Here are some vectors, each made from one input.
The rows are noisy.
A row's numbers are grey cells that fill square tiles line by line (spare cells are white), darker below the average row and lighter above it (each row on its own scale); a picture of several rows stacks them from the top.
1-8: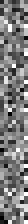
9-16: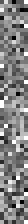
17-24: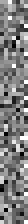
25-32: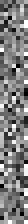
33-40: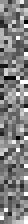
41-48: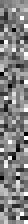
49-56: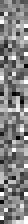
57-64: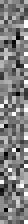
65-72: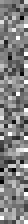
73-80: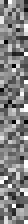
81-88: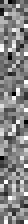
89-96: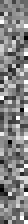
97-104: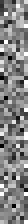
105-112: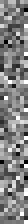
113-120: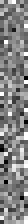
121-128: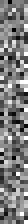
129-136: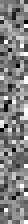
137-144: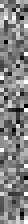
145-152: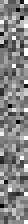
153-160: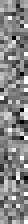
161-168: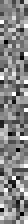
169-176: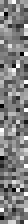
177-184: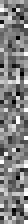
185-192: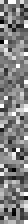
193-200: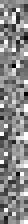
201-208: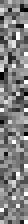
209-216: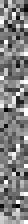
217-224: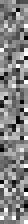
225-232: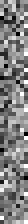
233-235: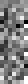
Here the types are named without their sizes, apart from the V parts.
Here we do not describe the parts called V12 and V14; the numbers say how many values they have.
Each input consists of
a value of V14, together with either a label, or a true/false value and a value of V12.
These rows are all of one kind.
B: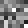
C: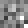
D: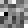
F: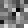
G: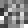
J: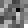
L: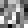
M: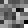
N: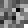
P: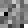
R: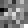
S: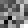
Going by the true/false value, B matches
D and P.
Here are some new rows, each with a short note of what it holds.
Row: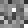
a true/false value, a value of V12 and a value of V14
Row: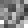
a label and a value of V14
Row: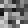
a label and a value of V14
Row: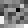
a true/false value, a value of V12 and a value of V14
